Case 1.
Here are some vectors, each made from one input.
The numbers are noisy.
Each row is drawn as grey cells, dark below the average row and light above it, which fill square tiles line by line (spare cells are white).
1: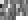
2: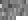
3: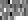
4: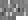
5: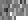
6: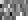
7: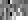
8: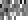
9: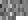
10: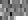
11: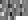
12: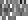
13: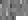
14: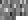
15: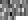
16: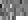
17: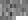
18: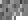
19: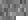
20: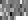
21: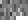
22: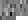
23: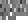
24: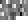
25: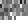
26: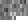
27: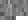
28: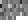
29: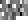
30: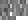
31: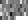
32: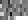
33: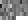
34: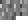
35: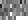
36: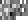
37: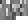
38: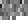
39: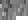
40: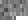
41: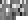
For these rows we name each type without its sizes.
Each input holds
a point on a line.
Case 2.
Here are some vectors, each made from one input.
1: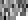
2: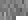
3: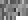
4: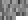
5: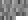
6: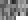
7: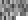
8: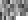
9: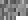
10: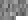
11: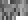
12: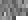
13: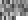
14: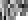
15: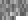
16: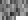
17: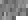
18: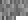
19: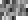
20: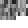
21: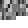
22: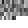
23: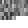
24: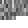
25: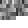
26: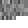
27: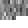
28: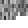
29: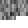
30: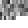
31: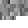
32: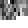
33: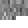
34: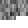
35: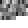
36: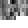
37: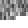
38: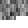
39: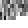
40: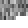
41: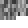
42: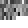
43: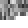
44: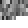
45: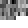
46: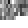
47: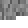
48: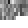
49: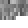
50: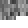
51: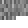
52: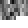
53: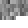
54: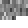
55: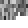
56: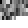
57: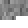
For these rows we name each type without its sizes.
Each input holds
a point on a line.
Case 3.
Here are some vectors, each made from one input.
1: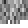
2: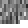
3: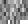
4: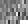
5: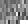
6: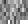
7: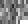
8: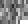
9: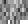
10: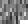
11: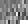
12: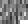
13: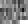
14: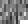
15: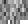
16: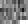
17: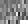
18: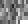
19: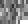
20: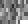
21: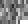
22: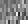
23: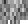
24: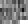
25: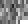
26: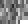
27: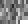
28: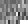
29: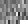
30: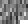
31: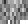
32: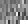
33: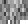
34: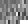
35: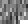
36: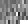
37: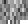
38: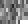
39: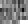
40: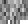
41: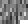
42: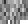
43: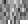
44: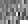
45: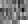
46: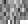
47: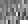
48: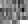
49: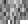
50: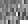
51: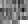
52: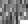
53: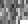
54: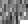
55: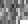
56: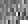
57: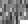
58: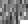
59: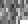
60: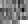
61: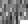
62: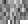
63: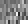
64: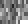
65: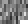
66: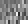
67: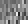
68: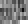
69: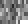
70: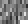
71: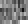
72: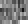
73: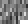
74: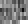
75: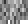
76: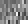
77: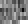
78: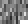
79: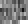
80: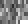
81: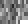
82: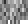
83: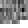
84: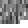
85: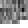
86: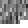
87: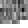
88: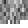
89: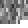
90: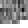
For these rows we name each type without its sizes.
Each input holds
a label.
